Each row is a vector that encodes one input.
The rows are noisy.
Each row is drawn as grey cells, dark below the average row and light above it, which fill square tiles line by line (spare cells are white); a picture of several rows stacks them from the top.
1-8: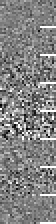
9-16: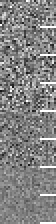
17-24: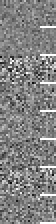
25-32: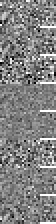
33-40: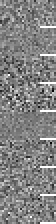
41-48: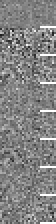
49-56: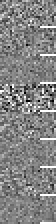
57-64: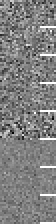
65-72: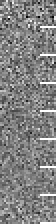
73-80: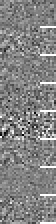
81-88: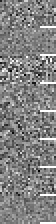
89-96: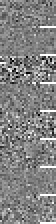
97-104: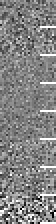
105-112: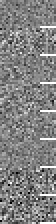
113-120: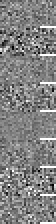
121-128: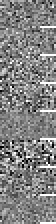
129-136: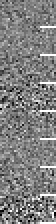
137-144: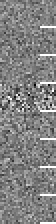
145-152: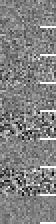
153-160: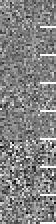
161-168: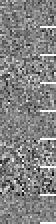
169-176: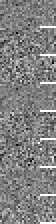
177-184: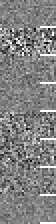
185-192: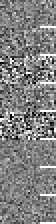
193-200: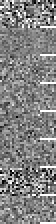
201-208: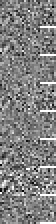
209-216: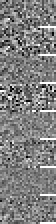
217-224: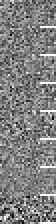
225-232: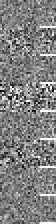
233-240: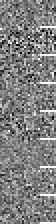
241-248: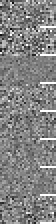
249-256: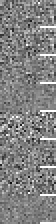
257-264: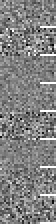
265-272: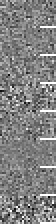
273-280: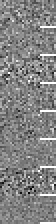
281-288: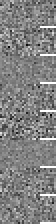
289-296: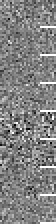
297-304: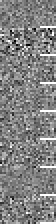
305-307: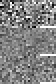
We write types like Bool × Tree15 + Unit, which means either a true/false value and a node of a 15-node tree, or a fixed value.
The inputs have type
Bool × (Line8 + Tree20).
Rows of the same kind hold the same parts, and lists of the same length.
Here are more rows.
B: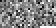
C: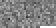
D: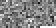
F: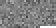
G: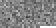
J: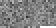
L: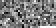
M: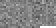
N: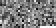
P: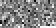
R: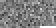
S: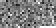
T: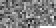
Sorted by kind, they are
B, C, D, F, G, J, L, M, N, R, T
P, S

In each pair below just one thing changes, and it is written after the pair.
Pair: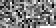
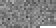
the true/false value
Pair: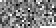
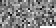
the true/false value
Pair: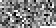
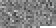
the node of the tree
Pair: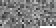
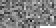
the true/false value
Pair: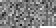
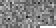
the node of the tree
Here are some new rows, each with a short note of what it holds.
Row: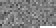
a node of a 20-node tree and a true/false value
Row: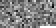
a node of a 20-node tree and a true/false value
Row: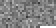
a node of a 20-node tree and a true/false value
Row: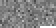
a point on an 8-point line and a true/false value
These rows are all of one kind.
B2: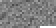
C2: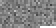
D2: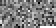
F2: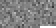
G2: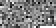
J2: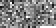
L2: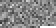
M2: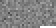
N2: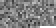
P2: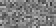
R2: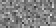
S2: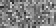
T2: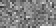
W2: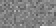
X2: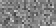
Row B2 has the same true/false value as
F2, G2, M2 and T2.
